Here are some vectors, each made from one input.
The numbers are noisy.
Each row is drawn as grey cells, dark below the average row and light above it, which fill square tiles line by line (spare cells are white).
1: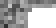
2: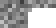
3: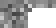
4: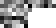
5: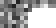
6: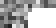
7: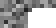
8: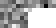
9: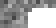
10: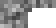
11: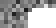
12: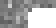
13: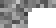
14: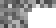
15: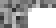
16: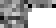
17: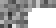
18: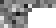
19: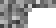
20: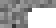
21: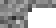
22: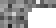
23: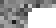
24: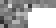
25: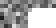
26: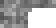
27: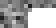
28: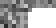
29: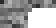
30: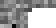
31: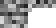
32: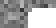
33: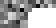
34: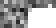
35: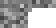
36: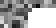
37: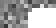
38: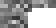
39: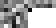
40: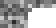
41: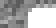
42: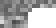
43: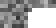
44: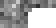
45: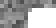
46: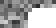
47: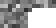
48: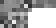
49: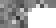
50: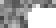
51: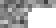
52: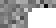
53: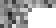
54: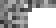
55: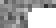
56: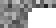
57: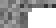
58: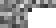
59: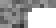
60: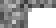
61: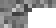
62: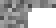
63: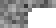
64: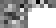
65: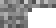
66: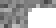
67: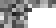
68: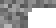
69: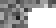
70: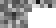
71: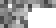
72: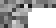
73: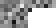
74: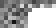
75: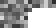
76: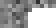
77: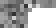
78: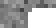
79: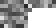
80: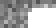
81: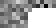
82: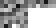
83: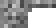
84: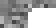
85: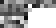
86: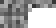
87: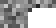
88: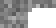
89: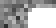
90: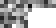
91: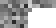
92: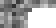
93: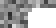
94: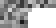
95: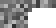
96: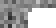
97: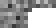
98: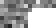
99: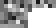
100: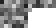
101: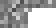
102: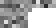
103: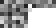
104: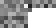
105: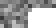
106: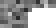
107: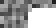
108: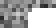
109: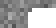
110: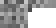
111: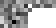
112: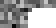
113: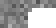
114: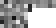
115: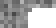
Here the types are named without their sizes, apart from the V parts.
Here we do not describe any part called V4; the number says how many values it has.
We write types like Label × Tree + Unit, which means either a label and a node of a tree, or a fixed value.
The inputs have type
(Bool × Circle + V4) × List(Line).
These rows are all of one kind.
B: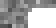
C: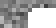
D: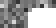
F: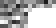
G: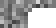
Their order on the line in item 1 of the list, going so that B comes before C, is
B, D, F, C, G.
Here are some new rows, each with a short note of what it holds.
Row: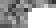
a value of V4, together with a list of one item
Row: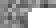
a value of V4, together with a list of two items
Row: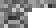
a value of V4, together with a list of two items
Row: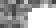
a value of V4, together with the empty list
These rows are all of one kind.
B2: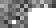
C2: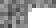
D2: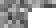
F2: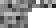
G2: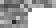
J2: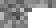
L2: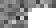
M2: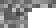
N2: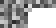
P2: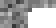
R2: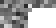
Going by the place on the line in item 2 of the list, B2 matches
D2 and G2.
